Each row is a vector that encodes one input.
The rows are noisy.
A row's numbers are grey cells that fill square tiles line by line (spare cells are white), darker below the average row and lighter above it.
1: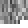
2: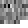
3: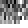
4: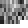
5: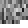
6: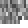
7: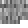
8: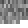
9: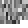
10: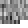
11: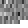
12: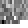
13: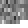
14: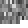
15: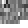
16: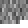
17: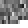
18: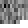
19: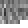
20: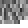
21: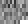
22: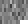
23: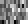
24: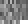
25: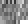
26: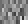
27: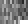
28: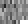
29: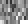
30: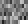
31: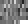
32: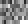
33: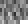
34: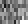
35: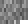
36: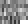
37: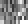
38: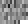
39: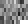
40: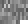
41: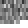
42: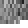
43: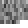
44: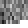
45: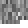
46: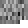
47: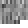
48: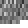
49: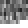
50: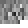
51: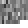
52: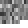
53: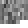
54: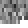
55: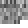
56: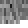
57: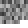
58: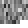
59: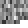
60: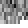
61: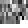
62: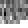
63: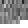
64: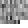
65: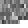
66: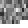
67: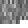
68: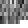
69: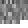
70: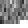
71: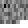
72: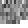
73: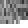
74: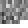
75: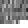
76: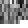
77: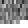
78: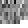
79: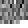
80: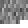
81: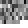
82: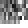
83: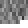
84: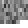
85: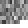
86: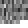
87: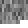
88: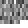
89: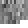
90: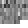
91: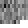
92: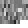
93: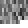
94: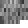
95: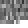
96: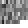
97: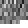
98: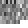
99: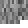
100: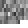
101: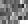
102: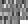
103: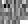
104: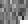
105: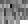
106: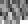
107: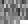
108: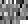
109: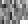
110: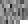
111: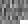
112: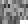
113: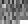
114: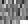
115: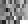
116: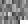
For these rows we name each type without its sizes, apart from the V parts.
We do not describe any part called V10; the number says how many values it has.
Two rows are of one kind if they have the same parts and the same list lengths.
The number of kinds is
3.
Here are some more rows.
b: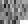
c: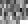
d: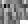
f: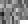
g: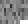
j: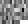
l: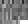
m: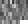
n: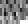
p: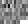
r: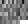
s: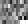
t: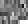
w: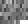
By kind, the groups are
b, d, p
c, g, l, m, n, r, w
f, j, s, t

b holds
a point on a circle.
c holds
a value of V10.
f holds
a point on a line.
